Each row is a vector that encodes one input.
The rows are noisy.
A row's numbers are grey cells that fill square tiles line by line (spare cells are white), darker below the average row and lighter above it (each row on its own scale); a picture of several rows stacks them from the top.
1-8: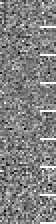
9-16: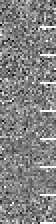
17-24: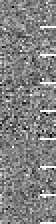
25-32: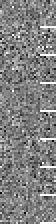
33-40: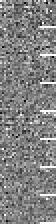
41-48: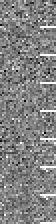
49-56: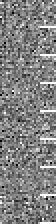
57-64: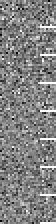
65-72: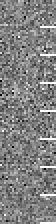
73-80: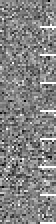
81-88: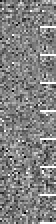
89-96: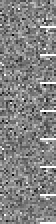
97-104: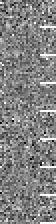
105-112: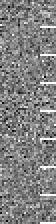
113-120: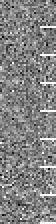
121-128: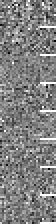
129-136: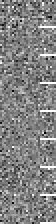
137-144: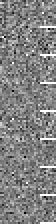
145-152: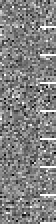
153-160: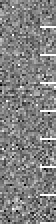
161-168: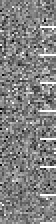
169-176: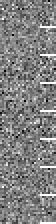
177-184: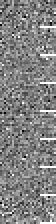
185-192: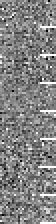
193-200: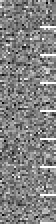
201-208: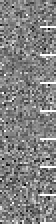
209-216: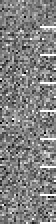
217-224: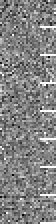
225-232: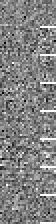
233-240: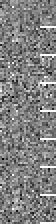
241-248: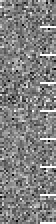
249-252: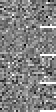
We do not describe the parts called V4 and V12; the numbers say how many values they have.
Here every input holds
a true/false value, a value of V4 and a value of V12, together with either a point on a 6-point line, or a point on a 9-point line.
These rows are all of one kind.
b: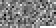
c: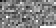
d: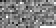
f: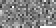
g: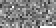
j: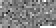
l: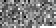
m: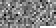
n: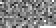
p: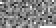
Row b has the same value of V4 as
g and p.
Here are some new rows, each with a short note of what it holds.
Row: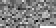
a point on a 9-point line, a true/false value, a value of V4 and a value of V12
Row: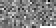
a point on a 9-point line, a true/false value, a value of V4 and a value of V12
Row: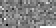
a point on a 9-point line, a true/false value, a value of V4 and a value of V12
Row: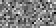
a point on a 6-point line, a true/false value, a value of V4 and a value of V12
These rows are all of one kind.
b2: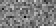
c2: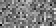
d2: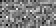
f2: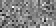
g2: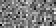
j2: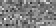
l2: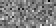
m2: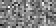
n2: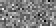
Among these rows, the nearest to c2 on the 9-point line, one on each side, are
g2 and m2.
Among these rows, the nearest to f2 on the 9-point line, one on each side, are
b2 and j2.
